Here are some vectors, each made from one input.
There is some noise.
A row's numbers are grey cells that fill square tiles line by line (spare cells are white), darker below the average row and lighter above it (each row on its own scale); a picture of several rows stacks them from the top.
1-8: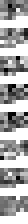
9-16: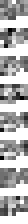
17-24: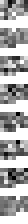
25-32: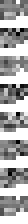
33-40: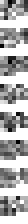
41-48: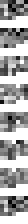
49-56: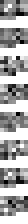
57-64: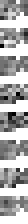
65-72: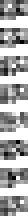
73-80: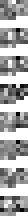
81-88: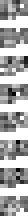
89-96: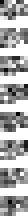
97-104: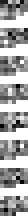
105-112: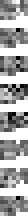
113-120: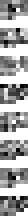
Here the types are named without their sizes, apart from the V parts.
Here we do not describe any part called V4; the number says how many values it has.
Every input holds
a node of a tree, together with either a node of a tree, or a value of V4.
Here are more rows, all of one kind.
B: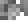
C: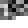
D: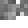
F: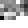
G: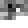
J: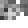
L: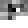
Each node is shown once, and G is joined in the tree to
B and L.
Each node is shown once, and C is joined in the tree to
D.
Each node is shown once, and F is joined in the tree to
J.
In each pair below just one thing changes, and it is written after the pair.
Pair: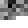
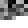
the node of the tree
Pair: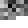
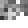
the value of V4
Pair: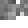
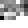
the node of the tree
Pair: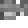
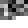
the value of V4
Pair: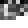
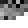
the node of the tree
